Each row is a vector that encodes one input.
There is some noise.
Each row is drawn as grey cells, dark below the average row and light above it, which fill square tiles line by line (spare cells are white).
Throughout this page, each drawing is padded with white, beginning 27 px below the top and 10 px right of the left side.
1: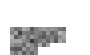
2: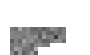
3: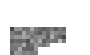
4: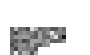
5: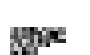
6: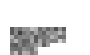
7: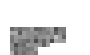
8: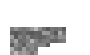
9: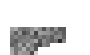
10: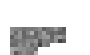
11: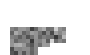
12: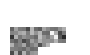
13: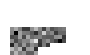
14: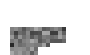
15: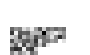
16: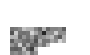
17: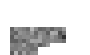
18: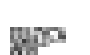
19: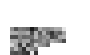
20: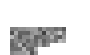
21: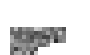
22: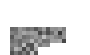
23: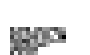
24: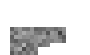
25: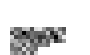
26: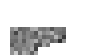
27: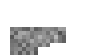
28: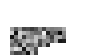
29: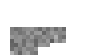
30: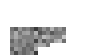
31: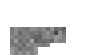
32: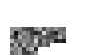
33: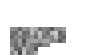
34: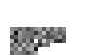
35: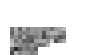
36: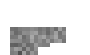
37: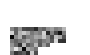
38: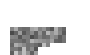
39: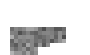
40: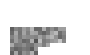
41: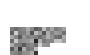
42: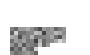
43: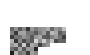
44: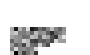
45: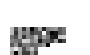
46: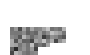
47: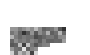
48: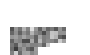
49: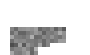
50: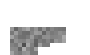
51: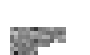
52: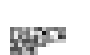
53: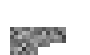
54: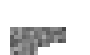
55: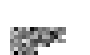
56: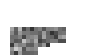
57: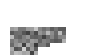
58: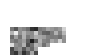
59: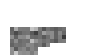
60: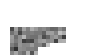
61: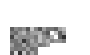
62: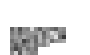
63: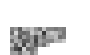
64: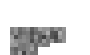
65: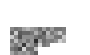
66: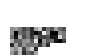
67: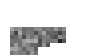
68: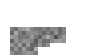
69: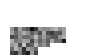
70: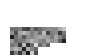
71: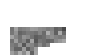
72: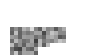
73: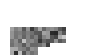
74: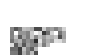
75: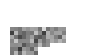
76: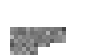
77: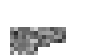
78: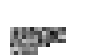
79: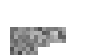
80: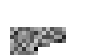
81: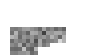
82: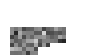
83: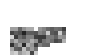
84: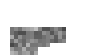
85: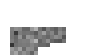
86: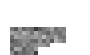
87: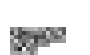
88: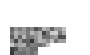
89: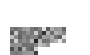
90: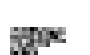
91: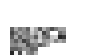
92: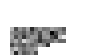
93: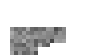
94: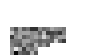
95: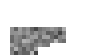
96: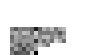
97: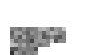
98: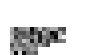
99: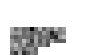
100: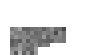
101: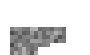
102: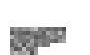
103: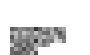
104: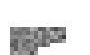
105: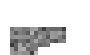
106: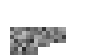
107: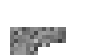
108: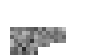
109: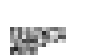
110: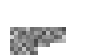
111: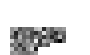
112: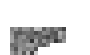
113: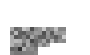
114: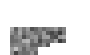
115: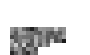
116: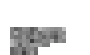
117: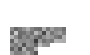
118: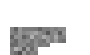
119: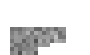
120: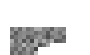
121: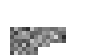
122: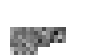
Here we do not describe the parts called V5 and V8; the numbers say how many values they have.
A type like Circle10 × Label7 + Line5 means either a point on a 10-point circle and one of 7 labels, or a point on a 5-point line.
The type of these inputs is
(Circle6 + Unit) × V5 × V8 + Label7.
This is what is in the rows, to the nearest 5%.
About 25% of them hold one of 7 labels. The rest hold a value of V5 and a value of V8, together with either a point on a 6-point circle, or a fixed value.
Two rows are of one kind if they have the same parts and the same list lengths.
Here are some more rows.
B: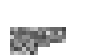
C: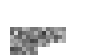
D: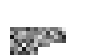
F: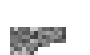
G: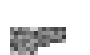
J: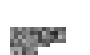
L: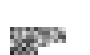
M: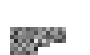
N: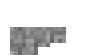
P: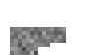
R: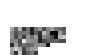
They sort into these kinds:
B, J, P, R
C, D, L, M
F, G, N

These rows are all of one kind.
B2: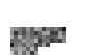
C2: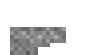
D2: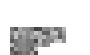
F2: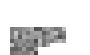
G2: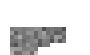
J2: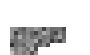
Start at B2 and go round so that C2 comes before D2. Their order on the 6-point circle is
B2, J2, C2, F2, D2, G2.
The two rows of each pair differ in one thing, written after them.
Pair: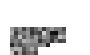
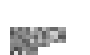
the value of V5
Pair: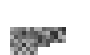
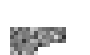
the place on the 6-point circle
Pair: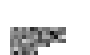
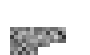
the value of V8
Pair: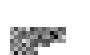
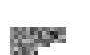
the place on the 6-point circle
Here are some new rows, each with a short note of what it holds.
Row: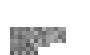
a point on a 6-point circle, a value of V5 and a value of V8
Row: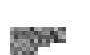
one of 7 labels
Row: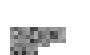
one of 7 labels
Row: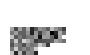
a value of V5 and a value of V8
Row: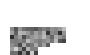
a value of V5 and a value of V8
